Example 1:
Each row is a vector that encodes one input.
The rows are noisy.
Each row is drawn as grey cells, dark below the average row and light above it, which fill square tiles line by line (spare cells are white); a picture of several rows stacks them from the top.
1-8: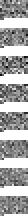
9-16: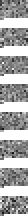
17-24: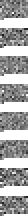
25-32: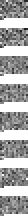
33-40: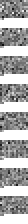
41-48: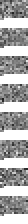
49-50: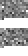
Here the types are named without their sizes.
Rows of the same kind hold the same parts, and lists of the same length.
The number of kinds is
3.
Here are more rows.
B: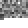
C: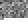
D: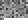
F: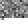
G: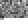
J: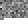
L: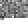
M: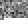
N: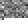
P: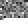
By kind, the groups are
B, C, F, G, J, L, M, N
D
P

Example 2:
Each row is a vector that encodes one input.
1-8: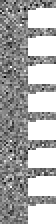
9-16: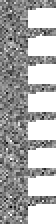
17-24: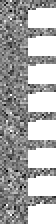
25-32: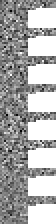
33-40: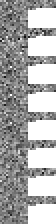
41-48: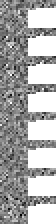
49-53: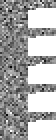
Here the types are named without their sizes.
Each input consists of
either a point on a line, or a node of a tree.
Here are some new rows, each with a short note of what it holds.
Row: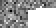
a node of a tree
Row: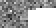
a point on a line
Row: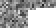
a point on a line
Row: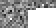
a node of a tree
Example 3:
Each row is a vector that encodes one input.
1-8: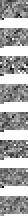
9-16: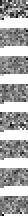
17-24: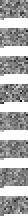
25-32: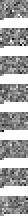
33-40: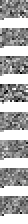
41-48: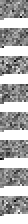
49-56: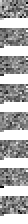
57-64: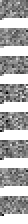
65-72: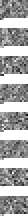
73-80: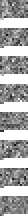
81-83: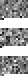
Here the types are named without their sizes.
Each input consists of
a point on a line, together with either a fixed value, or a node of a tree.
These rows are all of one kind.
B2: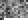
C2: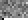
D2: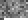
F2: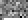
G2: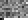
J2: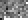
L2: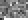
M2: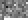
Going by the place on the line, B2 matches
G2 and J2.
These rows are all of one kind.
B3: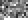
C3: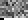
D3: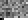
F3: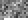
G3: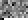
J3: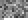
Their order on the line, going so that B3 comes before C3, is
F3, J3, B3, G3, C3, D3.
